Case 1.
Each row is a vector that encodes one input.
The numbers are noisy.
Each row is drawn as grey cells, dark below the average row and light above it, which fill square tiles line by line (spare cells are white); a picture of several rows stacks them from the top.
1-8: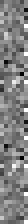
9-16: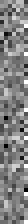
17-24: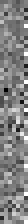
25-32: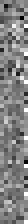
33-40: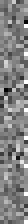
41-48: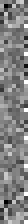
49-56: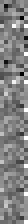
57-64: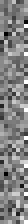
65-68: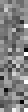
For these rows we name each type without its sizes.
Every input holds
either a point on a line, or a node of a tree.
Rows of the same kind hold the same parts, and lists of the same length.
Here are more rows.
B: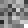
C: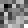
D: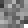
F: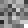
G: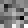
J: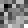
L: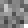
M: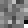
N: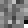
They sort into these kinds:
B, C, F, G, J
D, L, M, N

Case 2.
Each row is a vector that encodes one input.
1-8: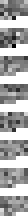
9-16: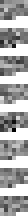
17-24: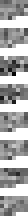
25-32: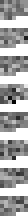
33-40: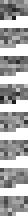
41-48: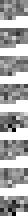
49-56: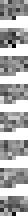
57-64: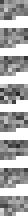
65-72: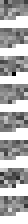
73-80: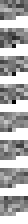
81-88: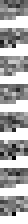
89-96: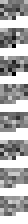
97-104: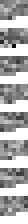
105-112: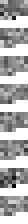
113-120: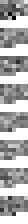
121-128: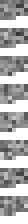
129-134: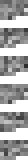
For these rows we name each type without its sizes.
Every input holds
either a label, or four true/false values.
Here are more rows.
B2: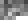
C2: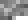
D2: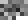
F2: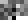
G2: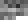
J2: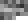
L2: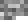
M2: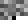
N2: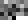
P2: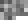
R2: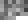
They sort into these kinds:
B2, C2, G2, J2, L2, P2, R2
D2, F2, M2, N2

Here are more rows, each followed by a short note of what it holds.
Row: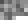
four true/false values
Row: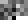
a label
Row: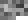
four true/false values
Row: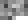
four true/false values
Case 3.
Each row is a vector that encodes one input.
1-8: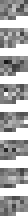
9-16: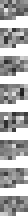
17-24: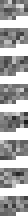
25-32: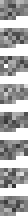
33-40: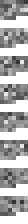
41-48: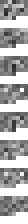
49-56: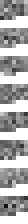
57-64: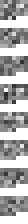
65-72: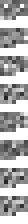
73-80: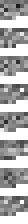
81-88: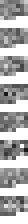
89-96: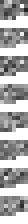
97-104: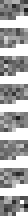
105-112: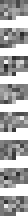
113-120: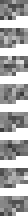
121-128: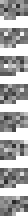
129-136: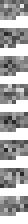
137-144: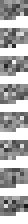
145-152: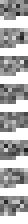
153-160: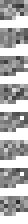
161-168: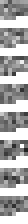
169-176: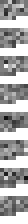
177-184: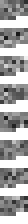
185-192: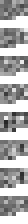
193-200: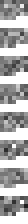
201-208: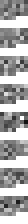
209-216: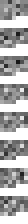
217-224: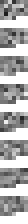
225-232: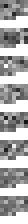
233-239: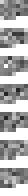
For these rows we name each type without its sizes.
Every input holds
a label, together with either a fixed value, or four true/false values.
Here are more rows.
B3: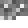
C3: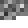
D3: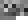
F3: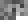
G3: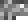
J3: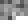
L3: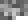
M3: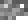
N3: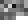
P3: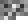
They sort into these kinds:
B3, C3, G3, M3
D3, F3, J3, L3, N3, P3

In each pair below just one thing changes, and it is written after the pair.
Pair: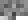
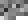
one of the four true/false values
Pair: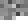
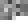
one of the four true/false values
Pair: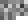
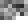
the label
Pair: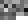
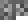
the label
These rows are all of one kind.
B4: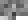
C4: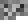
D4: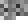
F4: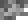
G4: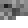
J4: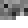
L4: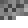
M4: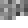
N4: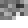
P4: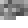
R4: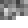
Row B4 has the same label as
D4 and P4.
